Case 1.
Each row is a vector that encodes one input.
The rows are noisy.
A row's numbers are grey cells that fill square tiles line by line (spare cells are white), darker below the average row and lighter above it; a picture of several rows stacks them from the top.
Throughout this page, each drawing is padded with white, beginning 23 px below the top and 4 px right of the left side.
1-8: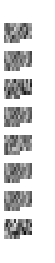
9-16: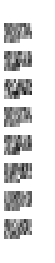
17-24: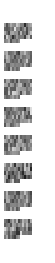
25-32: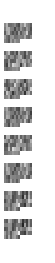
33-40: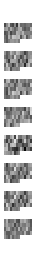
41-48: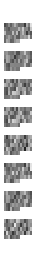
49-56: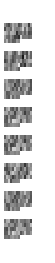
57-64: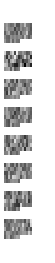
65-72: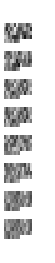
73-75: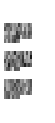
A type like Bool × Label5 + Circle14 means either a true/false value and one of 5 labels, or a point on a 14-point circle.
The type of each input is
Bool × Bool × Bool.
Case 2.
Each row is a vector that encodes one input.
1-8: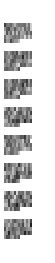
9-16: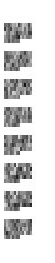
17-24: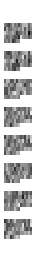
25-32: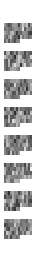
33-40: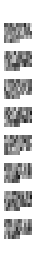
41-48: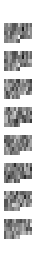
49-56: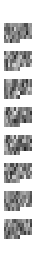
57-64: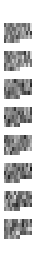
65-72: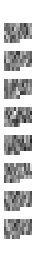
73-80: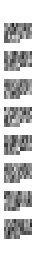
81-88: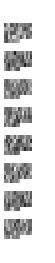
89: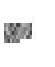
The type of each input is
Bool × Bool × Bool.
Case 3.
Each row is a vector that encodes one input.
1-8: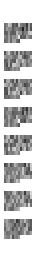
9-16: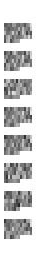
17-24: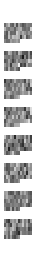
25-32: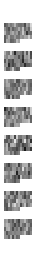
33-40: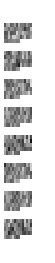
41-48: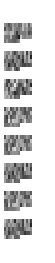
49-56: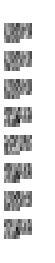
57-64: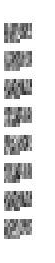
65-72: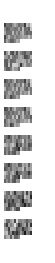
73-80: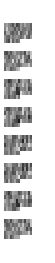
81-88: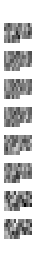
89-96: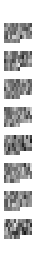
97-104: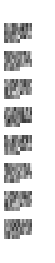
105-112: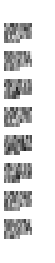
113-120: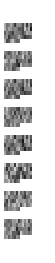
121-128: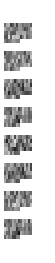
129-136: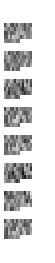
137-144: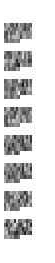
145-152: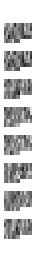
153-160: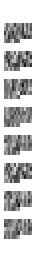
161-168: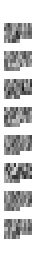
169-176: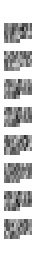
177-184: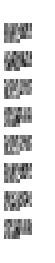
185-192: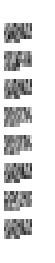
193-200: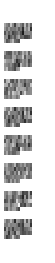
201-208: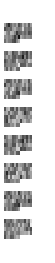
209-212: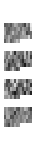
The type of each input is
Bool × Bool × Bool.
